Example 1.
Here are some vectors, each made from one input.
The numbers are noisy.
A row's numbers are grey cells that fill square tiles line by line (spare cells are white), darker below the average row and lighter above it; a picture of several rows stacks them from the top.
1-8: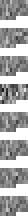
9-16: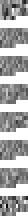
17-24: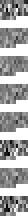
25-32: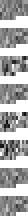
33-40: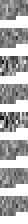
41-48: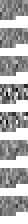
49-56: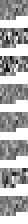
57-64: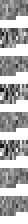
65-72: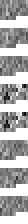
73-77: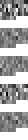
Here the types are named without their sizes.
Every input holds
either a point on a line, or a node of a tree.
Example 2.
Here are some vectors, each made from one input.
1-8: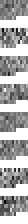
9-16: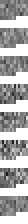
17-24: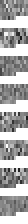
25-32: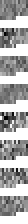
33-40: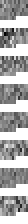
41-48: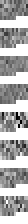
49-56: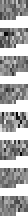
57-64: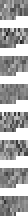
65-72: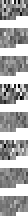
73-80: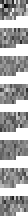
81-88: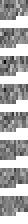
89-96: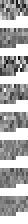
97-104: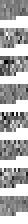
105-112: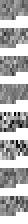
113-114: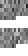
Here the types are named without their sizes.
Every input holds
either a point on each of two circles, or a fixed value.
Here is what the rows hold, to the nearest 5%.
About 95% of them hold a point on each of two circles. The rest hold a fixed value.
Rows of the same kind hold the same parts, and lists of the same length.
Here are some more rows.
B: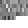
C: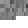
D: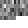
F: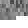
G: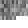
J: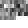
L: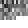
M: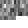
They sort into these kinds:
B
C, D, F, G, J, L, M

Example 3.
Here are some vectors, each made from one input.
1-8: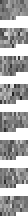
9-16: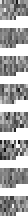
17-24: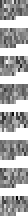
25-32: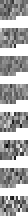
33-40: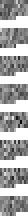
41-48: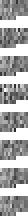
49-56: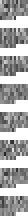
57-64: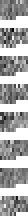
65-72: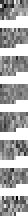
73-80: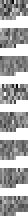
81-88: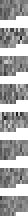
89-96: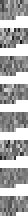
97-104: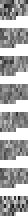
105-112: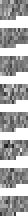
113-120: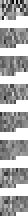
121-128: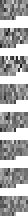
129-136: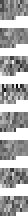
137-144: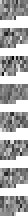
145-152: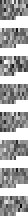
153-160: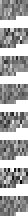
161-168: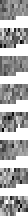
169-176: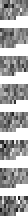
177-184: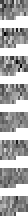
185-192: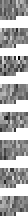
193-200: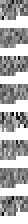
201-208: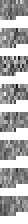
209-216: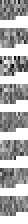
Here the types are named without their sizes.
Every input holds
a list of points on a line.
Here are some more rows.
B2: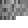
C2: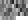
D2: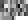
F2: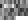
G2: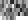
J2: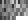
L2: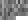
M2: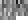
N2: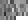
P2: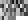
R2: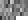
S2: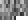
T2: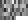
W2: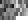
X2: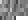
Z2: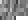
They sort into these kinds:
B2, C2, D2, F2, G2, J2, L2, N2, T2, W2
M2, R2, S2, X2, Z2
P2

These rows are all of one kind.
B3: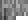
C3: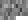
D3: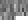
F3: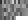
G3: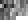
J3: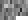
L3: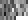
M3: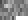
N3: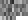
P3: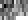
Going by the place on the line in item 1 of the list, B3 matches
C3 and J3.
